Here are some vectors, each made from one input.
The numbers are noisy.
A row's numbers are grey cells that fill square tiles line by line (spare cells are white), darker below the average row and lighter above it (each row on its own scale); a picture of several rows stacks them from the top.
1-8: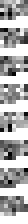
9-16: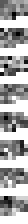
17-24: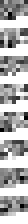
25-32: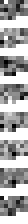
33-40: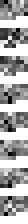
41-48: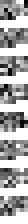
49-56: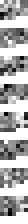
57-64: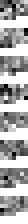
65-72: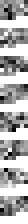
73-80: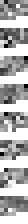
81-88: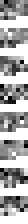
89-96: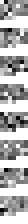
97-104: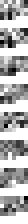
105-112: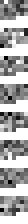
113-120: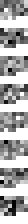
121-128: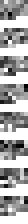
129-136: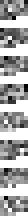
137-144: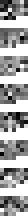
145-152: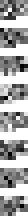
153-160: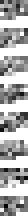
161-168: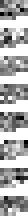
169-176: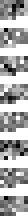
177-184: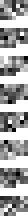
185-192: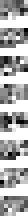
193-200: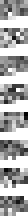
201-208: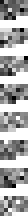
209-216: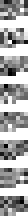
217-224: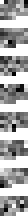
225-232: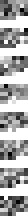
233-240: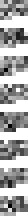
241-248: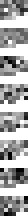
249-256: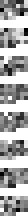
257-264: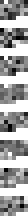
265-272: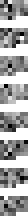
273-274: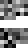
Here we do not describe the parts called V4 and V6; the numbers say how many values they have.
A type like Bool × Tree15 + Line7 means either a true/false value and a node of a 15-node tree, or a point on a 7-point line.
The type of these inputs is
Bool × Label7 × Line8 × V4 × V6.
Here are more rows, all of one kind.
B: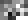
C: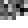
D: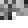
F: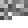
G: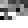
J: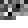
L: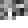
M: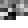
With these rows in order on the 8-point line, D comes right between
F and M.
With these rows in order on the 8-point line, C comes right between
J and L.
